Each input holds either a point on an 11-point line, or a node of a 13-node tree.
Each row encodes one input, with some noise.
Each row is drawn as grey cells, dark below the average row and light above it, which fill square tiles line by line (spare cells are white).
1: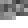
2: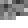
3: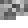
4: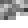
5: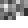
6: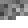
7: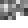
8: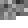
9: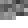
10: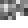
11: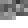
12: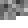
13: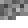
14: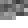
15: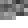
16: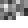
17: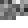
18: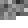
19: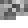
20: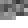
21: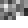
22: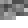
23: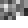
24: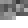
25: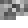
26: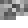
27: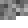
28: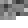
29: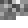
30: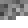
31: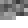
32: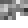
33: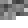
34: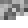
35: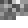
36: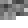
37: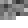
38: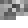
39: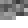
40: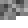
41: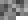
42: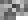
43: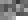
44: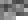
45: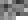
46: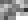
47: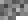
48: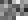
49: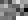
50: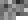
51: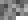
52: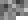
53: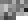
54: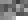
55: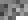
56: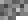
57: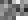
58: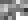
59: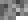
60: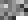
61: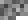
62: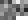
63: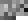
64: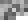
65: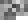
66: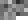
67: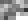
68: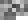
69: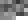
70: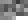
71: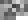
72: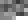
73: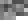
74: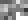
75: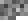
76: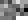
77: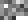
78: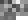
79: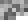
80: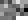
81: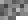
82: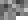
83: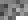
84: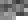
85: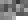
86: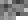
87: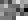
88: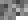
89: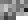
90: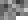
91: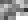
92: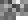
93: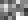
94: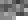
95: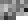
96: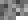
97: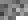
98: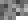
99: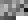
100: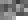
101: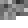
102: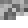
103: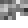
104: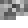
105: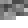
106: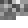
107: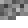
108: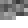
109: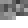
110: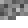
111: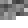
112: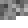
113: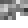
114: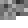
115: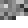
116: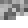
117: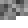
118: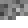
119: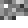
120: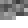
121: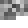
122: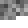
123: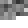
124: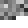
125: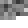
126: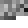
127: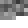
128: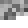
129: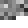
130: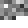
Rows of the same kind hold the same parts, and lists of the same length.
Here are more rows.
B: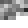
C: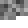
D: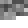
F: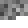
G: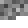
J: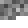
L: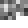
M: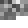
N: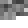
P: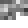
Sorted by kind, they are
B, L, M, P
C, D, F, G, J, N

